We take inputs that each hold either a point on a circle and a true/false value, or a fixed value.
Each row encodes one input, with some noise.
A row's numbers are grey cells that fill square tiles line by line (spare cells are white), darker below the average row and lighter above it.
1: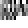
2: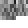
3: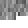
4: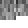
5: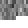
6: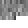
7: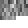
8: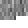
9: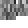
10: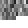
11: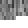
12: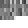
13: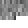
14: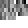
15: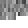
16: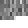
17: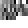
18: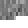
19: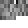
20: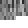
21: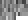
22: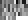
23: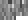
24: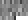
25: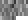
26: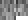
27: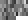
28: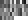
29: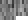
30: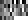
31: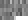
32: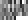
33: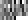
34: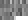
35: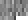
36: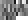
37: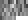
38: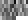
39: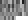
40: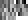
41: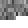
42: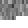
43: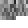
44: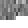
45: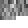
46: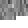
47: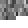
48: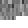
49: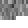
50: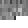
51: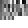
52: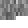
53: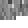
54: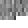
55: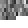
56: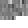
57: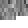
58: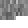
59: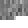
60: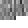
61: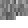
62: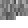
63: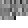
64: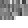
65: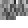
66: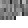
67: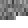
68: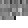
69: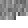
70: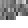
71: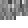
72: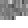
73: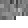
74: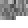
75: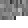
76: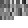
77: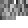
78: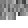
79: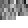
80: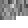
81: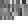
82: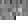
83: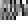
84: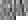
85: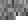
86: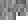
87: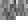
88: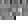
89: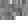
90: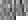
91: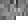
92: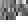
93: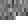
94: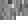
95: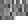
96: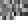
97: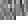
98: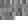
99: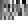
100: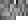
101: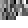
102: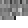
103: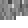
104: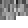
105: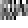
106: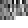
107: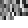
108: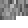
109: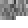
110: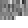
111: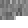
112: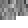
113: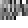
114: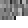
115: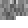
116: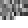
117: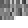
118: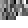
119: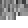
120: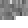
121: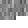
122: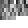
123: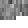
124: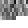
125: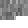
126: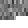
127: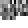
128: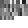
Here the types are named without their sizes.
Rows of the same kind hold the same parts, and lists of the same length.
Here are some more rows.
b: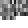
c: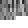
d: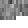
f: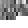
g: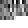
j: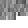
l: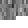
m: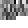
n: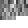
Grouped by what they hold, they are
b
c, d, f, g, j, l, m, n

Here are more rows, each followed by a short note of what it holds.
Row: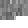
a point on a circle and a true/false value
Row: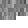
a point on a circle and a true/false value
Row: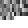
a fixed value
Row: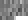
a point on a circle and a true/false value
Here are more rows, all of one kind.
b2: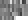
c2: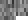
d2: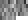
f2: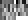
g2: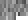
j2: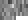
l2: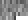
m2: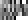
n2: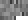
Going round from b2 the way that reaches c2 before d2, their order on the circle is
b2, g2, l2, f2, c2, n2, m2, j2, d2.
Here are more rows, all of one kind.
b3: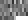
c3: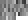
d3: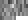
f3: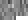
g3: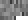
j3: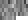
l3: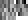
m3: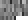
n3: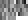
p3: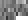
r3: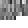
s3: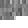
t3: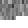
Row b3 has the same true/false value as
p3, s3 and t3.
